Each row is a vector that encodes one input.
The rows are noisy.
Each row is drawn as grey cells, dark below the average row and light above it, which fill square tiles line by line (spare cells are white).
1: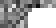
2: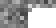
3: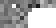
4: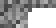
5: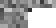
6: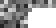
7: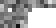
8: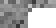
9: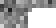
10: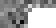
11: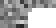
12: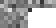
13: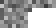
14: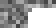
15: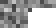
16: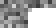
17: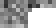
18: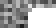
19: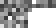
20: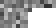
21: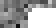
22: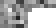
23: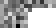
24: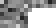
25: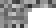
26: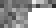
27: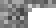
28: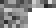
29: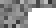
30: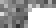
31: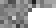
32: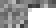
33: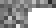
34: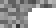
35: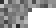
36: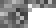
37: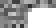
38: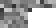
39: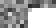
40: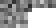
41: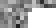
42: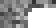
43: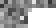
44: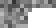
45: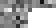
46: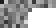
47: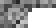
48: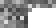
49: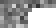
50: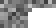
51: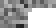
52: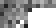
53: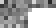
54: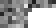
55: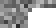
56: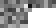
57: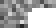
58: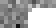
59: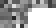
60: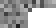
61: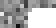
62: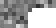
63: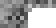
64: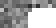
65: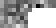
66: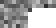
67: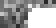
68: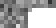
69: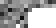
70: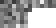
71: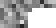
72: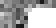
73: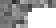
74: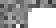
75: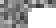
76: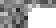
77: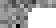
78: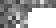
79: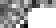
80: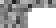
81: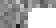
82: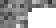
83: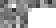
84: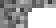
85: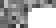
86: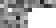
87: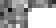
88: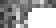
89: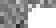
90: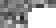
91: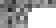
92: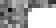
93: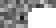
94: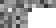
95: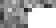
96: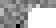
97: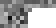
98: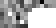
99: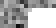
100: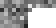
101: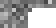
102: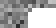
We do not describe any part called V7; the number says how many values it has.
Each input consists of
a point on a 6-point line, together with either a point on a 6-point line, or a value of V7.
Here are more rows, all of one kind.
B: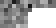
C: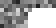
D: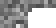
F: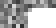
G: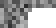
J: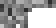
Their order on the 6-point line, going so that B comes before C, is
F, J, D, B, C, G.
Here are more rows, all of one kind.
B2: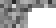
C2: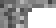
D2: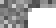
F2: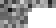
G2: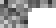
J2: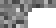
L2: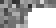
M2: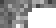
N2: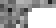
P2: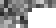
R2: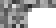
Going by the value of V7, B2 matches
F2, L2 and R2.
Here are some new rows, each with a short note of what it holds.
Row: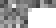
a point on a 6-point line and a value of V7
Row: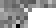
a point on each of two 6-point lines
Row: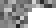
a point on each of two 6-point lines
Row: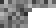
a point on each of two 6-point lines
